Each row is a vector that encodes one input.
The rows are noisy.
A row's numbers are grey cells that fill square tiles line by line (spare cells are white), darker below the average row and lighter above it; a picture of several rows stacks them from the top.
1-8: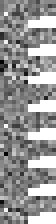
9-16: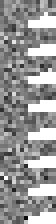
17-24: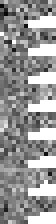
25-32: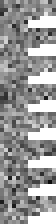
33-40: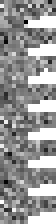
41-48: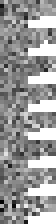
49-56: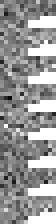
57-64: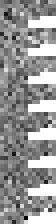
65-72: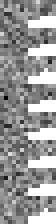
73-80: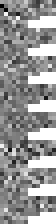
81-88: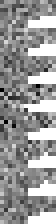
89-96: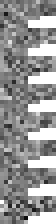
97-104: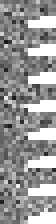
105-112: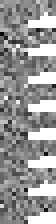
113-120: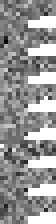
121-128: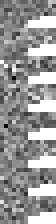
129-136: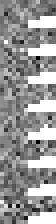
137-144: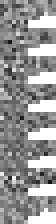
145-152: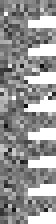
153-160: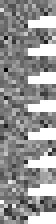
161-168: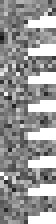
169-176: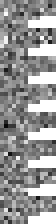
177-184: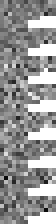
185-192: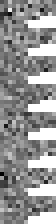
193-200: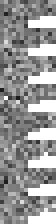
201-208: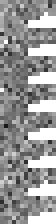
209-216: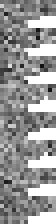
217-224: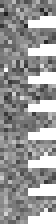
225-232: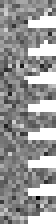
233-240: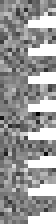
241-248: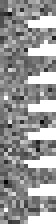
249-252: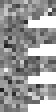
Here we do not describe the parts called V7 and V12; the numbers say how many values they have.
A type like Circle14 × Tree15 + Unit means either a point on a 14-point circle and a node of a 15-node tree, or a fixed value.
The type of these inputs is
(Line4 + Line9) × V7 × V12.
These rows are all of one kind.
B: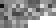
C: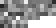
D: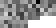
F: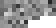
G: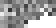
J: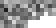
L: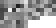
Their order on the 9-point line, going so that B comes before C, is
F, L, G, J, B, D, C.
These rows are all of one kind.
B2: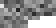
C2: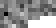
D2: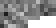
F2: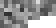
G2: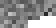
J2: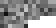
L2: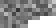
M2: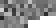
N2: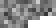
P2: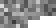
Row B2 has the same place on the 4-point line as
L2 and M2.
